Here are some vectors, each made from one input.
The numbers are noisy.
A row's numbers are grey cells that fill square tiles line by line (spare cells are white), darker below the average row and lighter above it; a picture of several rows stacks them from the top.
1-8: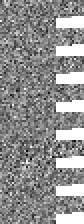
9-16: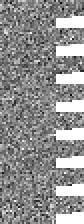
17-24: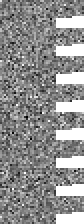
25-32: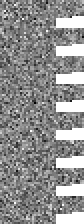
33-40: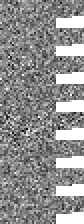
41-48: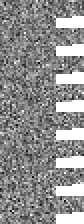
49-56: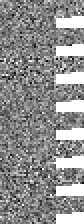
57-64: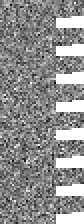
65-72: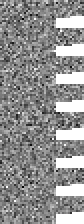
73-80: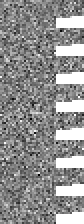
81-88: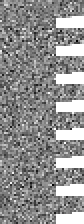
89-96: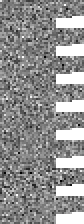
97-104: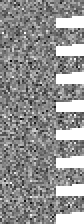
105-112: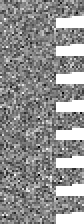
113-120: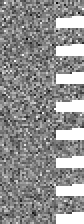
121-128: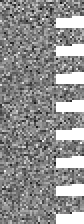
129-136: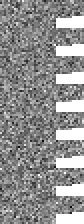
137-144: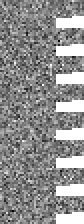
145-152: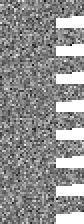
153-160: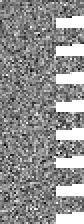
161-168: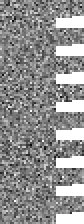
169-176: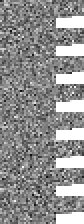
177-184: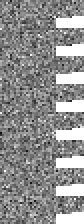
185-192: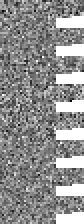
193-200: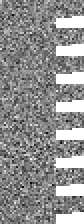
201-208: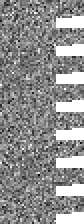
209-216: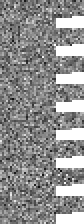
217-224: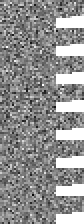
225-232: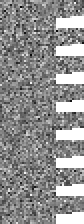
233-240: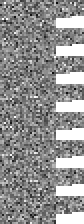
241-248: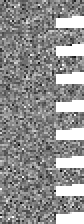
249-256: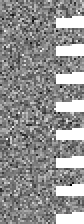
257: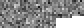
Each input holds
a point on a 10-point circle.
